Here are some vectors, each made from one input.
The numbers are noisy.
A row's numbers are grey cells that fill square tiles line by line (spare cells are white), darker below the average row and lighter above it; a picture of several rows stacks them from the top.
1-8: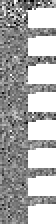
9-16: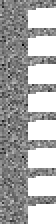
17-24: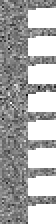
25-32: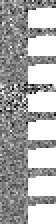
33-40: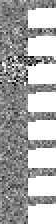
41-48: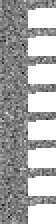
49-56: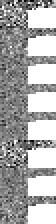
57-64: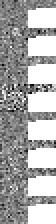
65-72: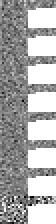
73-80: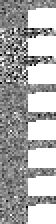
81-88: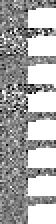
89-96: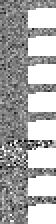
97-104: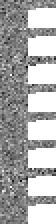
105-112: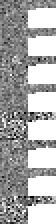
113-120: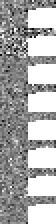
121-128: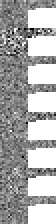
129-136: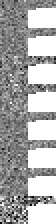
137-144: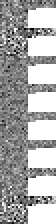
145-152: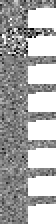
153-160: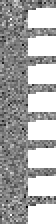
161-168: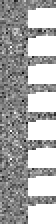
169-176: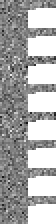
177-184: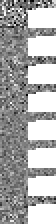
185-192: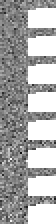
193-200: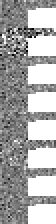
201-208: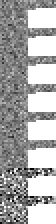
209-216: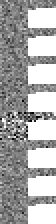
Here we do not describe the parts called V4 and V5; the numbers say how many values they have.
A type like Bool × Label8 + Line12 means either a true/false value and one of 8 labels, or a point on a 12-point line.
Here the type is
(Label7 × Label7 + List2(Circle6)) × Line6 × V4 + V5.
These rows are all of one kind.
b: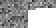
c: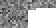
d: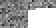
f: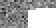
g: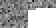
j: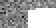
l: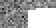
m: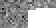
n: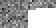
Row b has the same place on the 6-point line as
d, g and l.
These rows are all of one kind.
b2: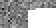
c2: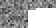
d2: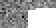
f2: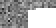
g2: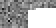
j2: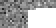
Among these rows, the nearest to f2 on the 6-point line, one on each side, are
c2 and j2.
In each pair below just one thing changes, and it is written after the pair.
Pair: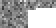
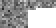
the place on the 6-point circle in item 2 of the list
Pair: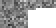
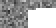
the value of V4
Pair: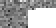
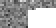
the place on the 6-point circle in item 2 of the list
